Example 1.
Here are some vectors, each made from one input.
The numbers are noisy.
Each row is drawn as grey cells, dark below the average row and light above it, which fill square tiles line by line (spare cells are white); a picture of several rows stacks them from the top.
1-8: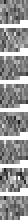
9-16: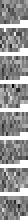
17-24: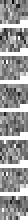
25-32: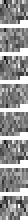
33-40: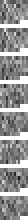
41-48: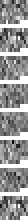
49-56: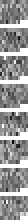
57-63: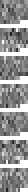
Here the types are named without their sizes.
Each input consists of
a true/false value, together with either a point on a circle, or a fixed value.
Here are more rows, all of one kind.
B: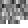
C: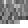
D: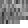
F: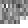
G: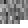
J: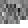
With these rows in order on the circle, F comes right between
D and G.
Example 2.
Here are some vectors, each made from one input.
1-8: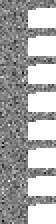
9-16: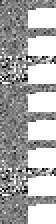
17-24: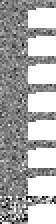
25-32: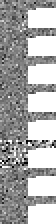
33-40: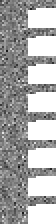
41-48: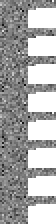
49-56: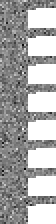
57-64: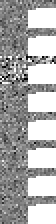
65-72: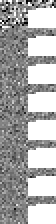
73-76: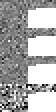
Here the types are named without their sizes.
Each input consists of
either a point on a circle and a node of a tree, or a fixed value.
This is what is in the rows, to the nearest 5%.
About 90% of them hold a point on a circle and a node of a tree. The rest hold a fixed value.
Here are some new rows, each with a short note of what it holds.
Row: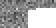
a point on a circle and a node of a tree
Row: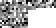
a fixed value
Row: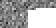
a point on a circle and a node of a tree
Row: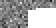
a point on a circle and a node of a tree
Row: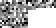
a fixed value
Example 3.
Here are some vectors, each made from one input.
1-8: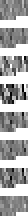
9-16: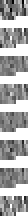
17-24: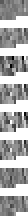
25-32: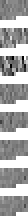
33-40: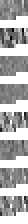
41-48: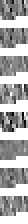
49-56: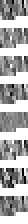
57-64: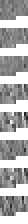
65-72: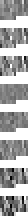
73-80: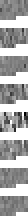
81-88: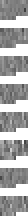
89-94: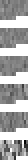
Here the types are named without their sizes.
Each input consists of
a point on a circle and a true/false value.
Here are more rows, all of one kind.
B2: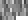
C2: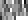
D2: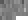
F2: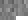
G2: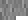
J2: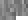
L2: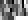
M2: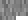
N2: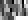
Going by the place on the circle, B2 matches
J2, L2 and M2.
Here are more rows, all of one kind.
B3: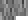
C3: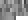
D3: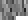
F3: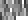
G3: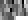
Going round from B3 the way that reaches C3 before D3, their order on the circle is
B3, C3, F3, D3, G3.
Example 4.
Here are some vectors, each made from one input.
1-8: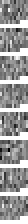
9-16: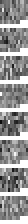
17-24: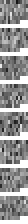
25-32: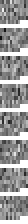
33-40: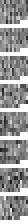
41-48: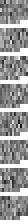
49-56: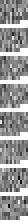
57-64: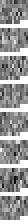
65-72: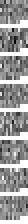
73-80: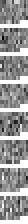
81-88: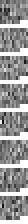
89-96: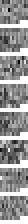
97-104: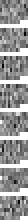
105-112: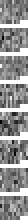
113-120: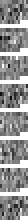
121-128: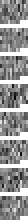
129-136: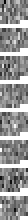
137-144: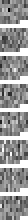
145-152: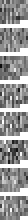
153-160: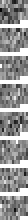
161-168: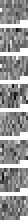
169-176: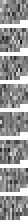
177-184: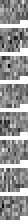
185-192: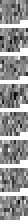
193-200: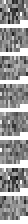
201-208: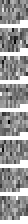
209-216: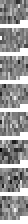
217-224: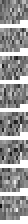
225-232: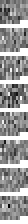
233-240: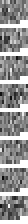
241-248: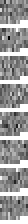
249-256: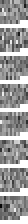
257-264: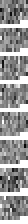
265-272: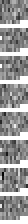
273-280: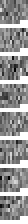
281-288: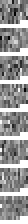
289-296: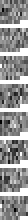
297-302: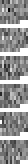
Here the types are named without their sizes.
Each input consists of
a point on a line, together with either a fixed value, or five true/false values.
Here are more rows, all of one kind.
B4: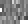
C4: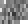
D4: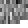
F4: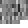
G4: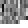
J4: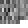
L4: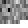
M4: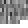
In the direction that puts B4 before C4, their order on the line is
G4, L4, B4, M4, F4, J4, C4, D4.
